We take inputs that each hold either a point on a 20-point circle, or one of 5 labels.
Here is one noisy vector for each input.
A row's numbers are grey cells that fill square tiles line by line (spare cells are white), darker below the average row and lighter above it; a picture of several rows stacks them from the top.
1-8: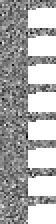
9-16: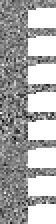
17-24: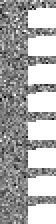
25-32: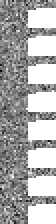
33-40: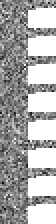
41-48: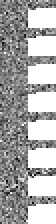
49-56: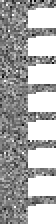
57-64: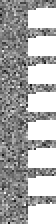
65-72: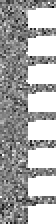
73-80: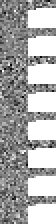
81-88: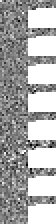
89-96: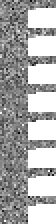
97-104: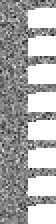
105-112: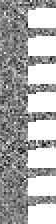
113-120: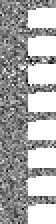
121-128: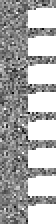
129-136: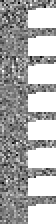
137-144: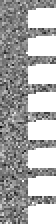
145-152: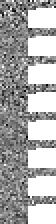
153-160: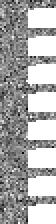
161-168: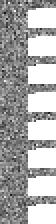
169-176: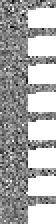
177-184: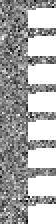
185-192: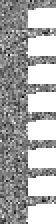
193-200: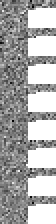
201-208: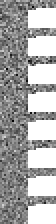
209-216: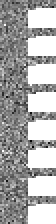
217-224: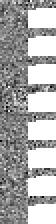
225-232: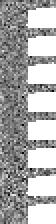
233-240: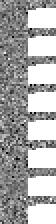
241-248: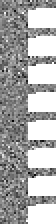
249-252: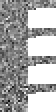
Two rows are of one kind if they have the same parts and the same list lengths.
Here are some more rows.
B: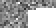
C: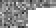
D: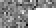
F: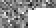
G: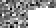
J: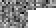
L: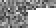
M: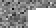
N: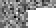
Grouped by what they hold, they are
B, C, G, J, L, M, N
D, F

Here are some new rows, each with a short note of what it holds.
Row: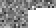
a point on a 20-point circle
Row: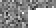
one of 5 labels
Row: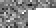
one of 5 labels
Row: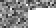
a point on a 20-point circle
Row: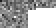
a point on a 20-point circle
